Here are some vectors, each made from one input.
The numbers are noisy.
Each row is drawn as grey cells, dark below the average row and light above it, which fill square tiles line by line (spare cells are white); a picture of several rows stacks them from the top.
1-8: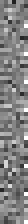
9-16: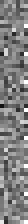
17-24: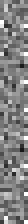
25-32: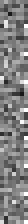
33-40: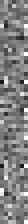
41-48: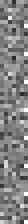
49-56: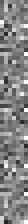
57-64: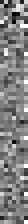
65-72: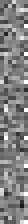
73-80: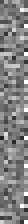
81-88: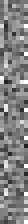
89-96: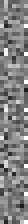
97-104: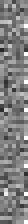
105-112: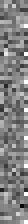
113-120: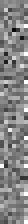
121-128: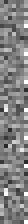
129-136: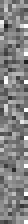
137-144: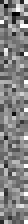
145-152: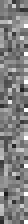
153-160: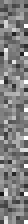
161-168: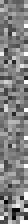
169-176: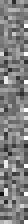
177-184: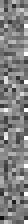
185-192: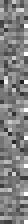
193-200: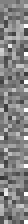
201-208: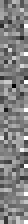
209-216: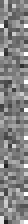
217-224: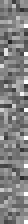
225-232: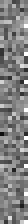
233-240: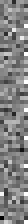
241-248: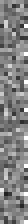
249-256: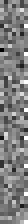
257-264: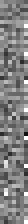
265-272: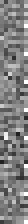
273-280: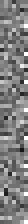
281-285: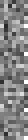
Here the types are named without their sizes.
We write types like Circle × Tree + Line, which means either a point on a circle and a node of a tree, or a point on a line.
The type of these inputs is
Bool × Circle + Unit.
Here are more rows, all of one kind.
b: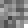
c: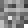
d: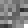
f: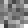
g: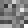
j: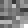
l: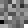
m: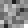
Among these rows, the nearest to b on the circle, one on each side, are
d and l.
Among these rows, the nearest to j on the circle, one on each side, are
d and m.
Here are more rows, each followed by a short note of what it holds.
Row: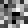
a fixed value
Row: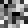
a fixed value
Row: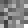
a point on a circle and a true/false value
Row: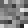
a point on a circle and a true/false value
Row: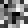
a fixed value
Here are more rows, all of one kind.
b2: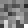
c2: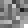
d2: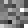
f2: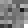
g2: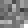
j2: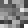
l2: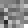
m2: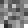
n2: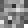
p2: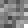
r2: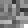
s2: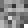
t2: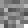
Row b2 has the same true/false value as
d2, j2, n2 and s2.
